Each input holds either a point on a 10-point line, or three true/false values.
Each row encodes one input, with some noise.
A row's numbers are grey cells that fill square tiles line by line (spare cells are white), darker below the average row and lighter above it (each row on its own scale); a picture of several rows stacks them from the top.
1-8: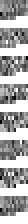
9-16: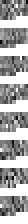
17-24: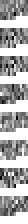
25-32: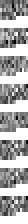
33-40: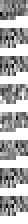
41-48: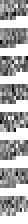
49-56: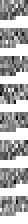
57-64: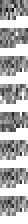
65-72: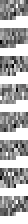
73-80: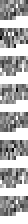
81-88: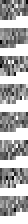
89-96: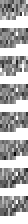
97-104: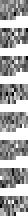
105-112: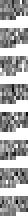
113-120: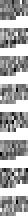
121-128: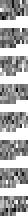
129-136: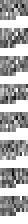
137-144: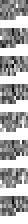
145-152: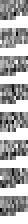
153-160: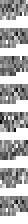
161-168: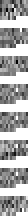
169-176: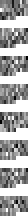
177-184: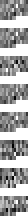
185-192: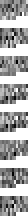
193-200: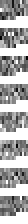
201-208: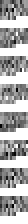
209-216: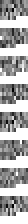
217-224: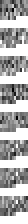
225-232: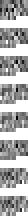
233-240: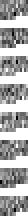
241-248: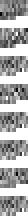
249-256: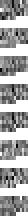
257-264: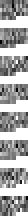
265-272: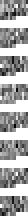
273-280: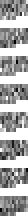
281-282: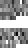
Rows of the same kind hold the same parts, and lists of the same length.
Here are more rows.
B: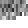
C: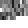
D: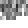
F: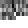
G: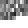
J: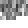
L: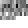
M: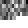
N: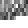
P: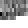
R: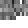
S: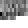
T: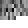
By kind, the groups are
B, D, J, L, T
C, F, G, M, N, P, R, S

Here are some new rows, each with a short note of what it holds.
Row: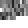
a point on a 10-point line
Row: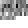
three true/false values
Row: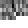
a point on a 10-point line
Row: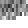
three true/false values
